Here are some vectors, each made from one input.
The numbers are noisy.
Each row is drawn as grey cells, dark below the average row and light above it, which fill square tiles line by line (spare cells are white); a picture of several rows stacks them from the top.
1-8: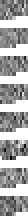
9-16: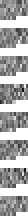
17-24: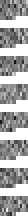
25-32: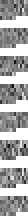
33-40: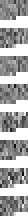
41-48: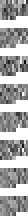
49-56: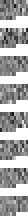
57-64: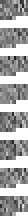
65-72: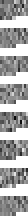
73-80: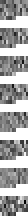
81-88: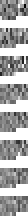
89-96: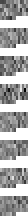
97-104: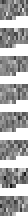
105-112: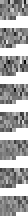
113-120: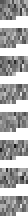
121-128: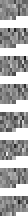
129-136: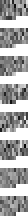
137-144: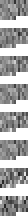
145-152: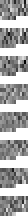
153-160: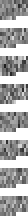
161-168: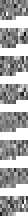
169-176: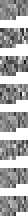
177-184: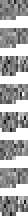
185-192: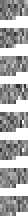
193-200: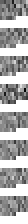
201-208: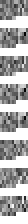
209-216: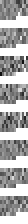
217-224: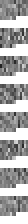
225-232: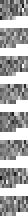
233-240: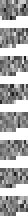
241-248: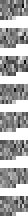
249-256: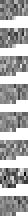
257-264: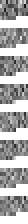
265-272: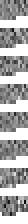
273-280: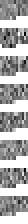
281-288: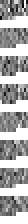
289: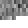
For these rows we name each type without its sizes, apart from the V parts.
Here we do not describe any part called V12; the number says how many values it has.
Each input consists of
either a label, or a point on a line and a value of V12, or three true/false values.
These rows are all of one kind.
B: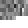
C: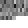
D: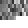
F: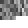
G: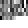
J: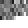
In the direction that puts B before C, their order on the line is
B, C, G, F, J, D.
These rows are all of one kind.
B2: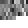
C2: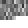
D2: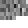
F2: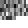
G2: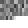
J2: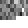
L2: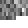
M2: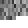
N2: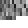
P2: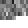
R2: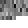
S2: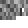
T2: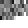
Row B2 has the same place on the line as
J2, L2 and N2.
